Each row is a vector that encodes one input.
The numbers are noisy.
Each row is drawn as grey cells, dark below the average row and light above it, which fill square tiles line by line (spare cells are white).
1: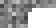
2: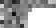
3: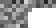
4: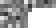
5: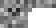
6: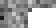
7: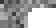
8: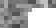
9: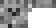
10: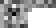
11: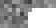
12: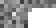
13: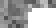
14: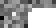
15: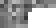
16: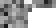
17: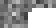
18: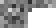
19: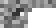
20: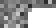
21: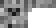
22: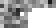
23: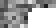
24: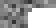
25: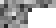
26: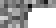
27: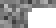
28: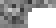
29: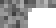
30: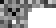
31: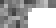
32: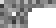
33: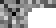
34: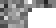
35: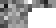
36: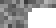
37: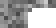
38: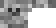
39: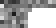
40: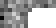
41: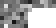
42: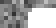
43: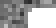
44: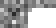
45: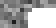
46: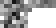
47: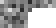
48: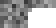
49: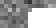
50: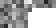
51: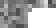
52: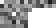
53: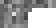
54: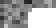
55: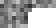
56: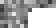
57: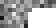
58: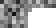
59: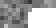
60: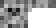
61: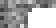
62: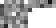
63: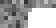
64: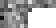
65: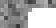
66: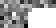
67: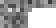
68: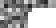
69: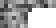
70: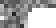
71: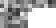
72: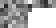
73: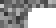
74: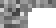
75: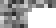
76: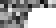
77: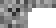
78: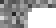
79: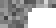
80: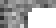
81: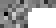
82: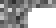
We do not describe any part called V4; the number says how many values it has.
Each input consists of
a point on a 5-point line, together with either three true/false values, or a value of V4.
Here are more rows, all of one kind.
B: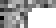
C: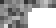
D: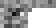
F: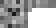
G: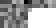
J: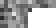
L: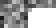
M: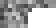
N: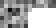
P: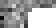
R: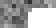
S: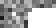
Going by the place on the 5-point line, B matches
J, M, P and S.
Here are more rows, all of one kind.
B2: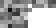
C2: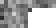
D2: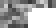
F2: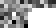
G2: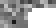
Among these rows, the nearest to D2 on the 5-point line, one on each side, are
B2 and G2.
